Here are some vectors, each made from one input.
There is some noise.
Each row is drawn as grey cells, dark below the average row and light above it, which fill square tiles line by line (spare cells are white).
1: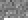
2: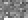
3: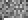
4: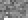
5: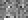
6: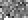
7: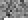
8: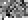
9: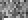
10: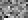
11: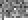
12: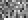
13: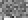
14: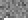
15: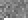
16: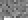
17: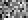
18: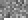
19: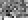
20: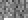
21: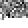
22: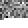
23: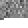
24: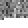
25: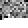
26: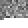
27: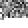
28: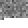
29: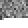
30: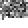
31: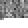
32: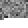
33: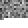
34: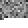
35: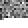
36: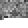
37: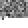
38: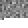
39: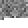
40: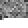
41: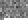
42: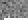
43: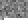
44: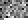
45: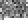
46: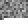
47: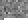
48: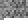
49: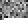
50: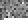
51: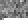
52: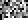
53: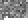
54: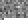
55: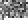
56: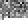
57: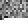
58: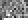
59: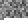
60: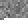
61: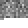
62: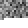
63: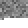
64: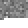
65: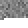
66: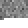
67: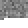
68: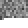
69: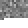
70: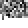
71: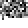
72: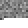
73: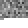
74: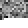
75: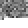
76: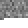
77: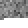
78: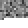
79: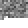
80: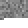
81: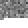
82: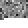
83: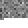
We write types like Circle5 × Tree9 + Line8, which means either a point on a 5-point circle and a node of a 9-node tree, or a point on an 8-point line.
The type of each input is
Bool × Label5.
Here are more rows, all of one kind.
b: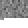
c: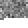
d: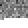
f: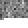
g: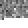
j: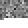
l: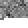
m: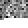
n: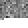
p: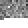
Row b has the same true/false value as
c, f, j and l.
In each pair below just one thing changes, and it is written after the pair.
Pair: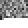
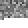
the true/false value
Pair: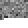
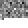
the true/false value
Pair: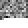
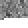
the true/false value
